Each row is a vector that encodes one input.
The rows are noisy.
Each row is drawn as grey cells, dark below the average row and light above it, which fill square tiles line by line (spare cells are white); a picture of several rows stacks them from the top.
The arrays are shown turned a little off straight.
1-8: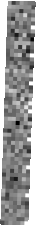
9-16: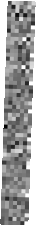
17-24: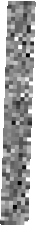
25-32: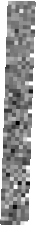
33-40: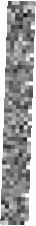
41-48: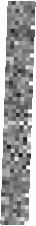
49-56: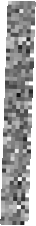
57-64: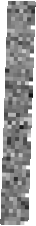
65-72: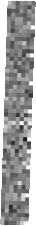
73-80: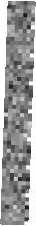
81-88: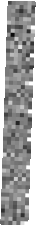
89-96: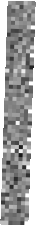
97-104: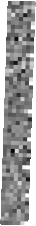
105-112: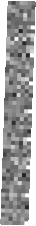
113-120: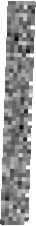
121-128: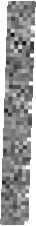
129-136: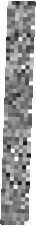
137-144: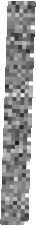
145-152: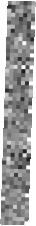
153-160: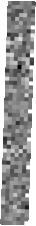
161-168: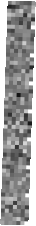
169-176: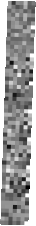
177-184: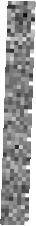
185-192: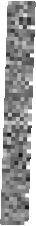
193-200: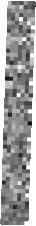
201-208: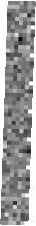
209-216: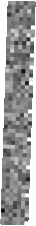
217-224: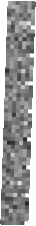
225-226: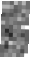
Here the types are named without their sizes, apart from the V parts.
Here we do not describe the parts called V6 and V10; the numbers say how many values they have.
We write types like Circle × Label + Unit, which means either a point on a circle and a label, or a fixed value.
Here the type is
Line × (Line + V10) + V6.
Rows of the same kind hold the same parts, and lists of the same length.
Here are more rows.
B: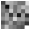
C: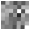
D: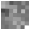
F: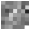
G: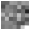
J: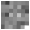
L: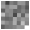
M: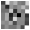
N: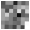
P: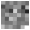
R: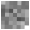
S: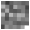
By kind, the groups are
B, C, M, N
D, F, P, R
G, J, L, S

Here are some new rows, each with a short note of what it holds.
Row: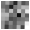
a value of V6
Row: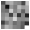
a value of V6
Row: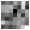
a point on a line and a value of V10
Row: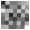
a value of V6
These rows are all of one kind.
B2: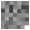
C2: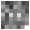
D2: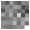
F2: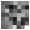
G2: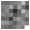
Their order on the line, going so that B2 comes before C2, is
B2, D2, G2, C2, F2.
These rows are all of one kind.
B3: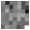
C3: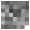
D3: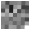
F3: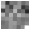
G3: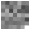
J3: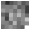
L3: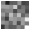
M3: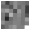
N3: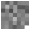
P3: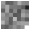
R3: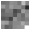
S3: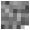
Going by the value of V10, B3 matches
F3, P3 and S3.
